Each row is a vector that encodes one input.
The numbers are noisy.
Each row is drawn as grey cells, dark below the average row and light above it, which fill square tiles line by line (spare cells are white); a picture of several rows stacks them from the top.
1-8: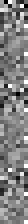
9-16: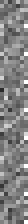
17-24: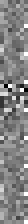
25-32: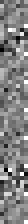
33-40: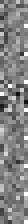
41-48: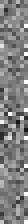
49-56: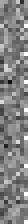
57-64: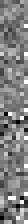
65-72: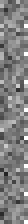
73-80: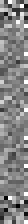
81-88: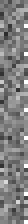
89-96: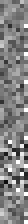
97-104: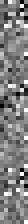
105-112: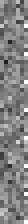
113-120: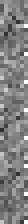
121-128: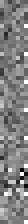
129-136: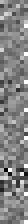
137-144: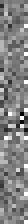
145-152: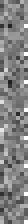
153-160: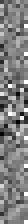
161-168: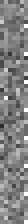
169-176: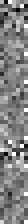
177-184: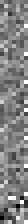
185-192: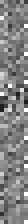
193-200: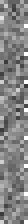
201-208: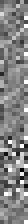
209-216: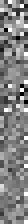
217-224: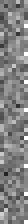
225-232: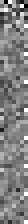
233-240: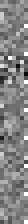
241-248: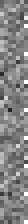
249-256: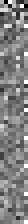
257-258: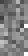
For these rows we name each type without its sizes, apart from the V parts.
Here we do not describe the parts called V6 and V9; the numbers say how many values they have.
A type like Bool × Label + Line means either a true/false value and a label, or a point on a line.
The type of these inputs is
(Bool × Bool × Bool + Unit) × Line × V9 + V6.
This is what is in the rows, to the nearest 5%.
About 85% of them hold a point on a line and a value of V9, together with either a fixed value, or three true/false values. The rest hold a value of V6.
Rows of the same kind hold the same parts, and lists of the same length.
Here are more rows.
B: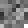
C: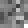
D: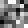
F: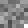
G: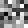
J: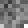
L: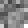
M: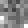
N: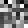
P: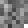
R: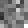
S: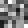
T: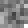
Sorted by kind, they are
B, C, J, L, R
D, G, N, S
F, M, P, T

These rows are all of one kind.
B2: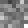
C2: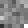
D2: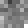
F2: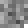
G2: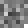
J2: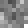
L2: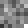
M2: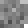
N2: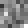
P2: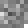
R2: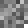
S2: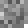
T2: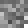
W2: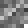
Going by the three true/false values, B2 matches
C2, F2, L2 and M2.
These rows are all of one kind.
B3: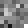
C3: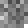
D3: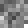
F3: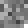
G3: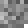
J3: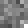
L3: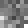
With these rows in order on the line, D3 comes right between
C3 and L3.
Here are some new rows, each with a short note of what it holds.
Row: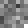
a point on a line and a value of V9
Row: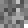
a point on a line and a value of V9
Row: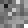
a point on a line and a value of V9
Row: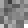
a point on a line and a value of V9
